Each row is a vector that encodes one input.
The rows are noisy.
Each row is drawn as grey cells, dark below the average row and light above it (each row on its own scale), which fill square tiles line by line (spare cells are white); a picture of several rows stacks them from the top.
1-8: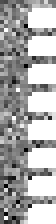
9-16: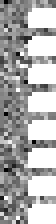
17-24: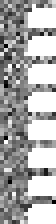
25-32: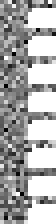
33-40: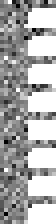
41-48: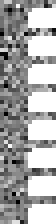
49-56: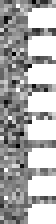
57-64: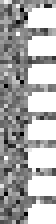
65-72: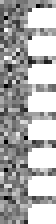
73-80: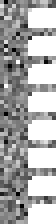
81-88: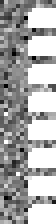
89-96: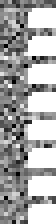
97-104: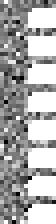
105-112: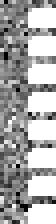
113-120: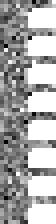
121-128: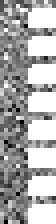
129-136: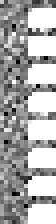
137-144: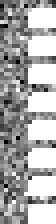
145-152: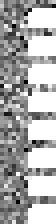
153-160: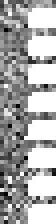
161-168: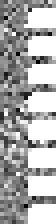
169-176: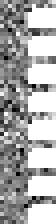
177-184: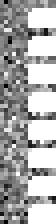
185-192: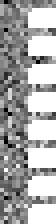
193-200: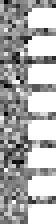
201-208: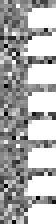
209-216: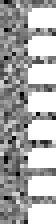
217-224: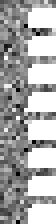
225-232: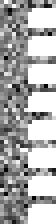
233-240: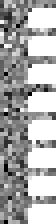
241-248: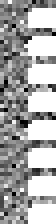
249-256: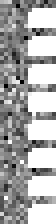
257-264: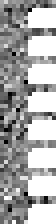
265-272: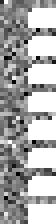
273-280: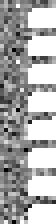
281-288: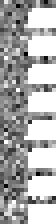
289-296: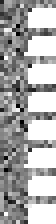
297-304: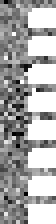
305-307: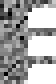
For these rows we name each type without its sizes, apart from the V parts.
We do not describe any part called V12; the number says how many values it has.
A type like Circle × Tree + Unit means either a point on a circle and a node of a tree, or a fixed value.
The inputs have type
Label × (Line + V12).
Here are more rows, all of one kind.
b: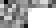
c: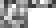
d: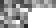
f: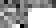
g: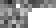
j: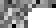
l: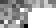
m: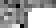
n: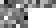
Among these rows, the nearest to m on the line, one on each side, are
b and l.
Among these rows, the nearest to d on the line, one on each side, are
c and g.
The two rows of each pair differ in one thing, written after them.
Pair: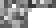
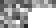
the label
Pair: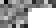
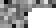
the label
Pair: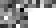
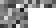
the place on the line
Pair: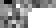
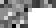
the label
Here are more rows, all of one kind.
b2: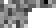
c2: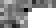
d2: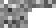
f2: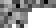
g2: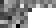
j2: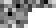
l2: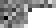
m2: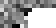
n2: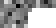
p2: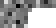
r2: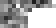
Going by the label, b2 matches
f2, j2, n2 and p2.
